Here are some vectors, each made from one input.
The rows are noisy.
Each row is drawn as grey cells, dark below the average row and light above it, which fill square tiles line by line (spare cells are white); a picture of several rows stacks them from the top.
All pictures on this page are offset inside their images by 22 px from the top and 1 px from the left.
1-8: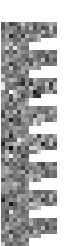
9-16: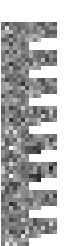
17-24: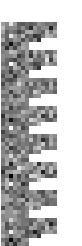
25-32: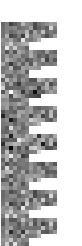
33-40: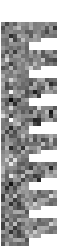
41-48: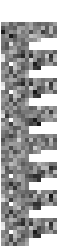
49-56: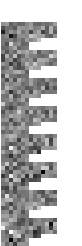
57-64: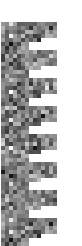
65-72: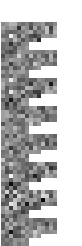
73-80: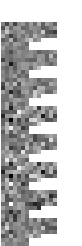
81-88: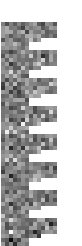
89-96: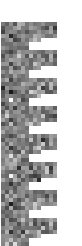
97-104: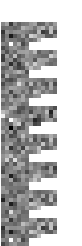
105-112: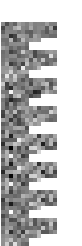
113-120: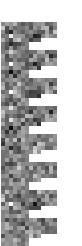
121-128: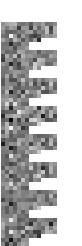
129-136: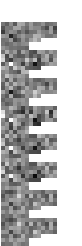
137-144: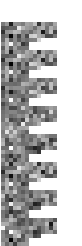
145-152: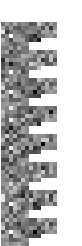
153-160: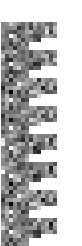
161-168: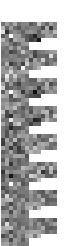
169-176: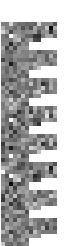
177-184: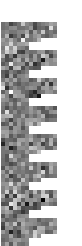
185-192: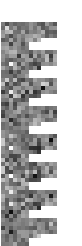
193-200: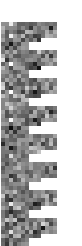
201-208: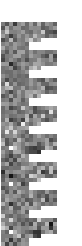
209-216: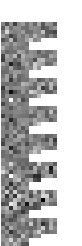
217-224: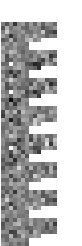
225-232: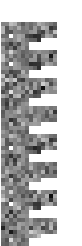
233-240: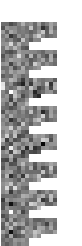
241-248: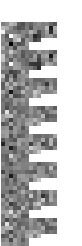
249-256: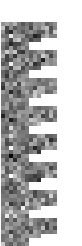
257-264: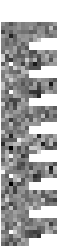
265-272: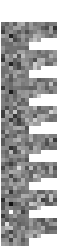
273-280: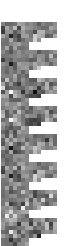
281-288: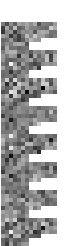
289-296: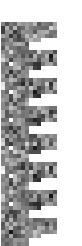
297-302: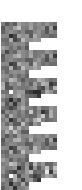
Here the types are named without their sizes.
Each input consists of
a node of a tree and a true/false value.
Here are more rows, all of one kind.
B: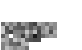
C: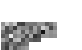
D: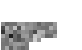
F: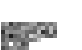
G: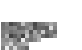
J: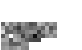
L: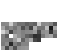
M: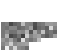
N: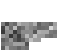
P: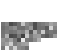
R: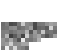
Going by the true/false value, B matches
C, J and L.
